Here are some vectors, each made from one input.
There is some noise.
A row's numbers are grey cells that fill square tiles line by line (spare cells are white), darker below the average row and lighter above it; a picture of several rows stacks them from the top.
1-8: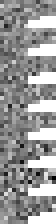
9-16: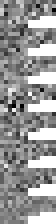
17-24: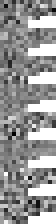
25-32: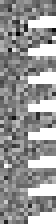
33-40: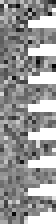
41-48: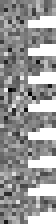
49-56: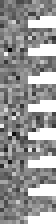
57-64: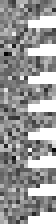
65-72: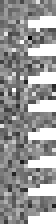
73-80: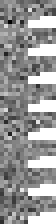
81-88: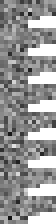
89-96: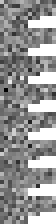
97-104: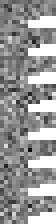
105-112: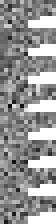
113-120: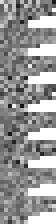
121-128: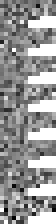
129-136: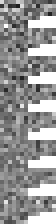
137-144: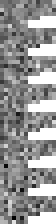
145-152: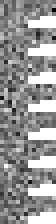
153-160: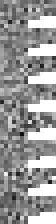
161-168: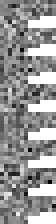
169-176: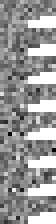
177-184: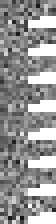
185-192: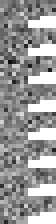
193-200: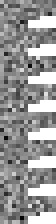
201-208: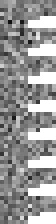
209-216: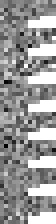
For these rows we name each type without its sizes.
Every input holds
a point on a circle and a node of a tree, together with either a point on a line, or a node of a tree.
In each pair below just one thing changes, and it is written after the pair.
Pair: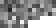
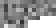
the node of the tree
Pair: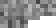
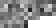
the node of the tree
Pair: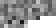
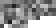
the node of the tree
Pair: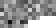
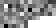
the node of the tree
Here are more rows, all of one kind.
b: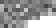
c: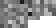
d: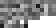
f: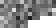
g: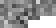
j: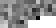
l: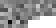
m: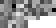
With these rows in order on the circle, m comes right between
c and l.
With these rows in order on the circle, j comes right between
d and f.
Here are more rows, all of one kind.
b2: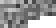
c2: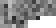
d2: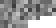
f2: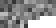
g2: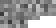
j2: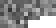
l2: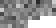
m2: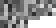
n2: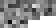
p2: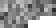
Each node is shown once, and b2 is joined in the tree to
c2, g2 and n2.
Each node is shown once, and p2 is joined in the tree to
d2.
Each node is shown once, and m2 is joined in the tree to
f2, j2 and l2.
